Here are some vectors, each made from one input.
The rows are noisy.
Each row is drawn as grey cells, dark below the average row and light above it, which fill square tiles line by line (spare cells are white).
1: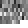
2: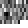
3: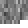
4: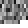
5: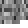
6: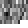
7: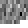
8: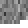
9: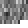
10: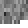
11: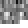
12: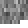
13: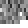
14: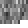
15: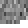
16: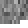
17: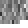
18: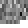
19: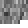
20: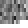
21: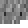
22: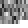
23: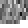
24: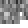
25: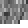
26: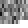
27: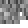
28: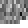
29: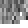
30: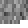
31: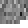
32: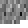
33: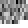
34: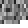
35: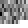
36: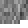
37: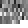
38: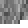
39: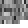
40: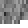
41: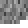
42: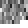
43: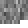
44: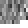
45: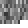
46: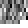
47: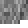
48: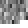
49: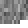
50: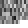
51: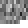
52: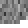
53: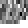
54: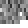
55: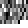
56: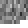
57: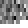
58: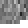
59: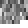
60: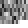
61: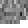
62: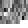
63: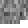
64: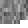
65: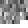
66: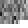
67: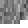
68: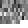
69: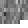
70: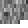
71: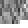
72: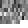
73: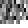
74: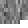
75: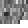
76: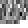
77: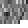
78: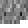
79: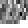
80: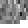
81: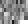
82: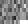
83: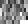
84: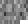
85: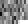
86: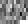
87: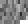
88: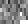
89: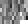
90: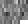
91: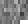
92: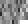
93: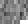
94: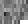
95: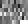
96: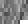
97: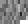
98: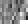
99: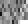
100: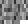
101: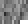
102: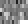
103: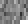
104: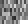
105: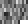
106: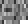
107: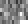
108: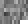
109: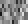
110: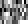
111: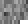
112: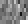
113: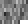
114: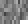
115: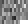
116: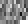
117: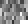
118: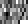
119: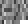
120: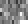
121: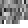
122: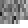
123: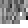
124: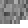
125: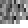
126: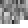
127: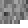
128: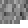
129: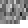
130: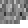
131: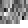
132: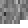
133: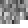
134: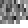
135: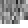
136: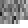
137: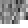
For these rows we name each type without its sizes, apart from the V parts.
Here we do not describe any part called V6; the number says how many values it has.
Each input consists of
either a fixed value, or a label and a value of V6, or a point on each of two lines and a true/false value.
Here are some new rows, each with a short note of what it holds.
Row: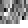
a fixed value
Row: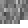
a label and a value of V6
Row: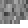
a label and a value of V6
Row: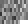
a point on each of two lines and a true/false value
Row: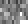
a point on each of two lines and a true/false value
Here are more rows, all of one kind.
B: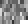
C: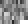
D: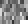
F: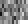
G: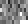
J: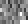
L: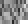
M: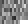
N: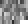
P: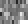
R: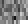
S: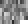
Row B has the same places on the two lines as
C, D, N and S.
